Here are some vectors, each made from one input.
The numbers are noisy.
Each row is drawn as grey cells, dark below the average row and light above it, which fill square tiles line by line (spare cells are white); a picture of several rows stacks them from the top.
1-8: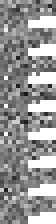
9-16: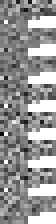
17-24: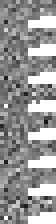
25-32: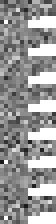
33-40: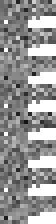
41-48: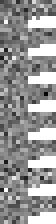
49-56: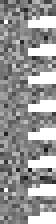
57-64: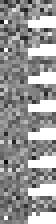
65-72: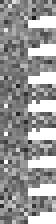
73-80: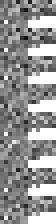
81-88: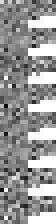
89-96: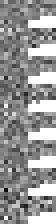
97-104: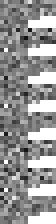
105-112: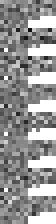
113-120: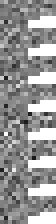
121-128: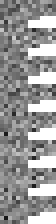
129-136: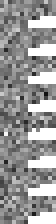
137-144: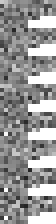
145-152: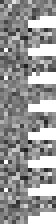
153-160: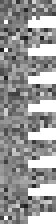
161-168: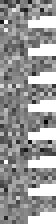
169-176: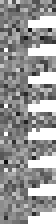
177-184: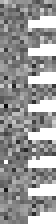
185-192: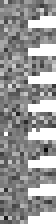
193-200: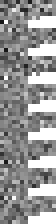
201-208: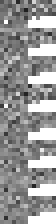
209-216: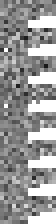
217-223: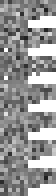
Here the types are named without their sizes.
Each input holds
a point on a line, together with either a fixed value, or a node of a tree.
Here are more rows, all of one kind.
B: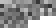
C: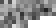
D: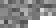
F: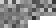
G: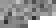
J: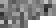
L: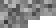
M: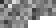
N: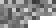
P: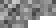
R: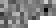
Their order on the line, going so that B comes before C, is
N, G, F, M, P, L, D, B, J, R, C.
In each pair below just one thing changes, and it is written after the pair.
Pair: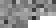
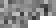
the place on the line
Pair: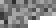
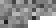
the node of the tree
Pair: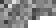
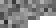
the node of the tree
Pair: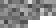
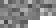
the node of the tree
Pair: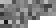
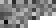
the place on the line
